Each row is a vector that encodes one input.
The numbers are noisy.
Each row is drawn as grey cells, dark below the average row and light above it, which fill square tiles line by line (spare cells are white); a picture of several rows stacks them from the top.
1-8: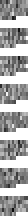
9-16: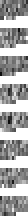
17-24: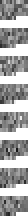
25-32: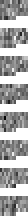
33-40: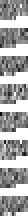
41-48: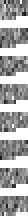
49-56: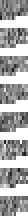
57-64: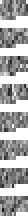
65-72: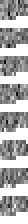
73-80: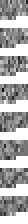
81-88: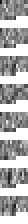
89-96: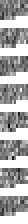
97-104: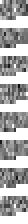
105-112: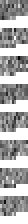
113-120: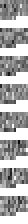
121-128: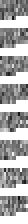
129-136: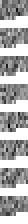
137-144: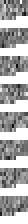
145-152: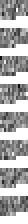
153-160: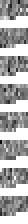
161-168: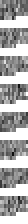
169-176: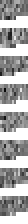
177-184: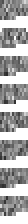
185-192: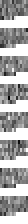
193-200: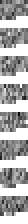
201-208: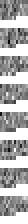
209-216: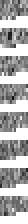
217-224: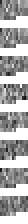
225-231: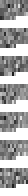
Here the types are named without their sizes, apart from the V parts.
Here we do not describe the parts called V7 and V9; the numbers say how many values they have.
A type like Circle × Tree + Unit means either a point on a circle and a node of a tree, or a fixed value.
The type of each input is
(Bool × Bool × Bool × Bool + V9) × V7 + List(Circle).
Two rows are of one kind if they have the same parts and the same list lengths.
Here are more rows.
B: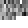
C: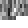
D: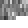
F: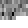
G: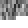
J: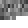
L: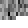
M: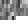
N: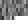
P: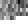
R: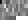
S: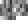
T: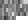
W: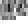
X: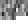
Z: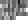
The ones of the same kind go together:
B
C, S, W
D, F, J, R, T
G, M, N, X
L, P, Z

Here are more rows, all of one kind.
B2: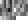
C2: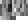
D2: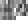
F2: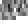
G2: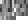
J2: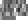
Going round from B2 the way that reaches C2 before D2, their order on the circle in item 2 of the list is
B2, G2, C2, F2, J2, D2.
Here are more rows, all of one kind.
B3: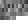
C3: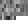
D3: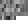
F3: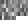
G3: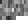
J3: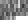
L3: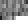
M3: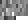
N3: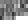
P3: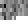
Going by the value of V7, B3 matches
J3 and N3.
